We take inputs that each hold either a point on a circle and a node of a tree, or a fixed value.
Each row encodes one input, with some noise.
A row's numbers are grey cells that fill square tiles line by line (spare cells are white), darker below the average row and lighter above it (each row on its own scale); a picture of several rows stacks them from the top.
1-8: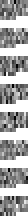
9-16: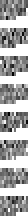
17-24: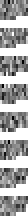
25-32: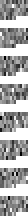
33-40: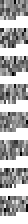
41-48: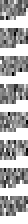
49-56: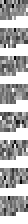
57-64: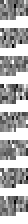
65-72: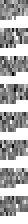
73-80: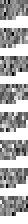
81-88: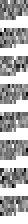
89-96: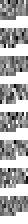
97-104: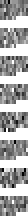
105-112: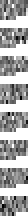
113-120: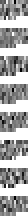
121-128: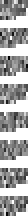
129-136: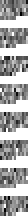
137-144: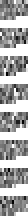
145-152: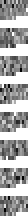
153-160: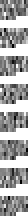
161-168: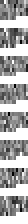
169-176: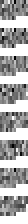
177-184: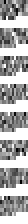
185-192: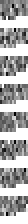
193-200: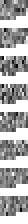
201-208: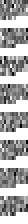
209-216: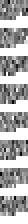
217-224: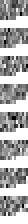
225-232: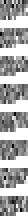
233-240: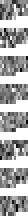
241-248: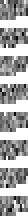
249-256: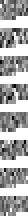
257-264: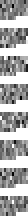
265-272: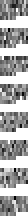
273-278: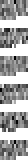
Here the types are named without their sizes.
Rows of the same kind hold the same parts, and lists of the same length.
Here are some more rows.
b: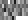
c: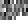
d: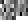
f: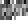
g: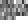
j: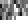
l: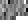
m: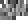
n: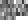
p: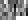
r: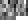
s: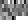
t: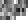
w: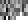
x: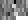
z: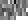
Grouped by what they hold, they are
b, c, d, f, j, l, m, p, r, s, t, w, x, z
g, n

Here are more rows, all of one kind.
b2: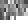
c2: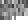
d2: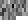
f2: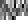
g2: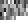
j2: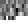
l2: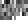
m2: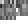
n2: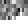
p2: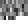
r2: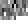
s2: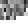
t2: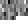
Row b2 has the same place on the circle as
d2, r2 and s2.
